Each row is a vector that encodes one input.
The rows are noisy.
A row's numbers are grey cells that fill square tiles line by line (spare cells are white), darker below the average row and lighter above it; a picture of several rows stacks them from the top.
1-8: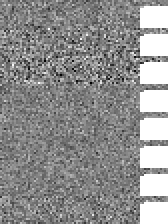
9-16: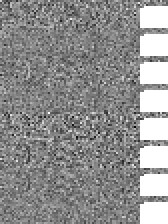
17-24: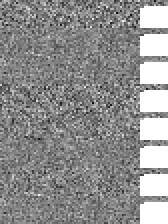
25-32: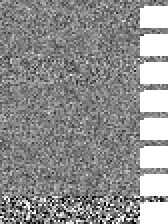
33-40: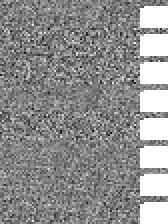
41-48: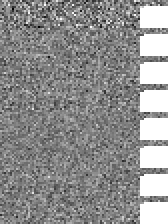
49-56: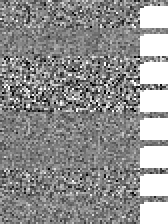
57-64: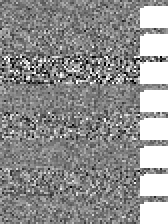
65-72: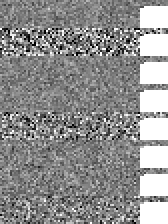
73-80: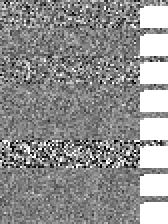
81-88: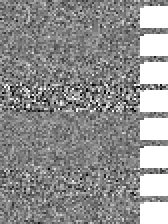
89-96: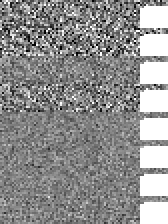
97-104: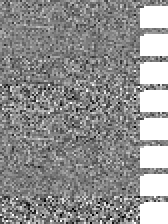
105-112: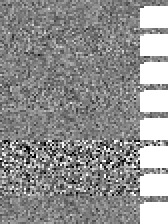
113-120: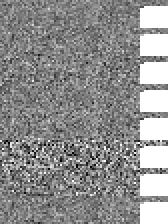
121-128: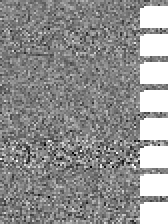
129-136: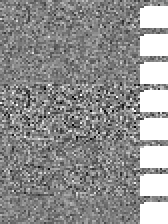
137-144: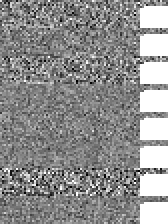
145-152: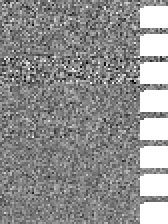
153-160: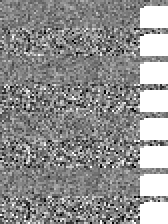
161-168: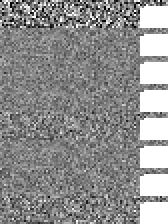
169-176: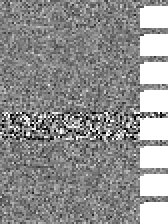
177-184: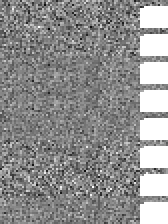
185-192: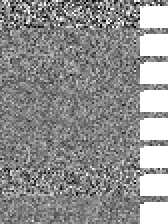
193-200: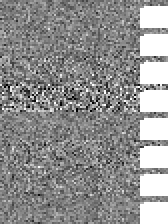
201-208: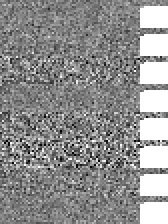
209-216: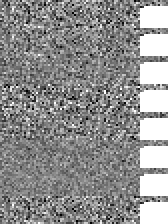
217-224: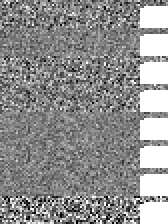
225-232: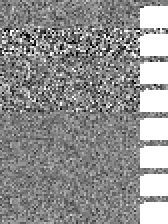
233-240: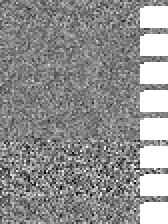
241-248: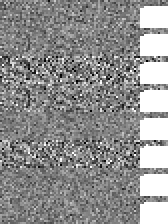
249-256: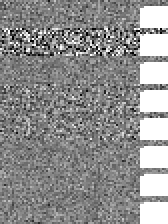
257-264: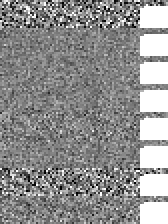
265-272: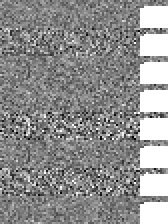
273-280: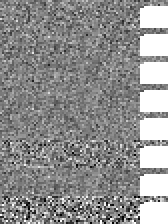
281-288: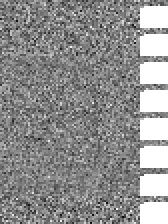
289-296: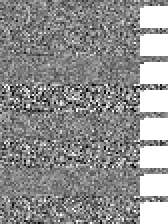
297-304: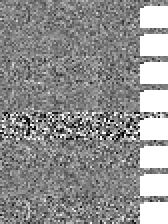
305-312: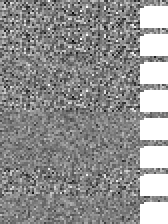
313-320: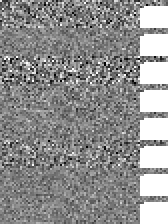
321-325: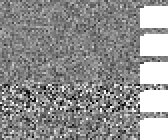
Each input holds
three true/false values.
